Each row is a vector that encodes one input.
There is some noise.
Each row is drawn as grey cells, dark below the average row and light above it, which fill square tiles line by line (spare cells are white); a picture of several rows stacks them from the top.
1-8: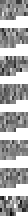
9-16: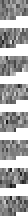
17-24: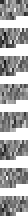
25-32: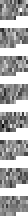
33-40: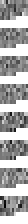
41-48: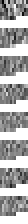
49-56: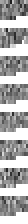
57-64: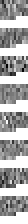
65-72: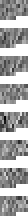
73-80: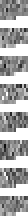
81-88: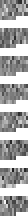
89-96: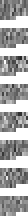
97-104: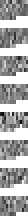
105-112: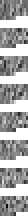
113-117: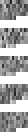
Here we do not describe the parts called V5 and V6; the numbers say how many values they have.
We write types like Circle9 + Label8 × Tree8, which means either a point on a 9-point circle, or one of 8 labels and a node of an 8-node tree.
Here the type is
Bool × V5 + Line4 + V6.
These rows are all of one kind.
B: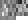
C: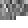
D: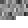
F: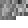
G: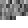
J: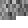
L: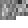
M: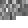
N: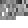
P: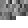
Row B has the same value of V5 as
C, L and N.
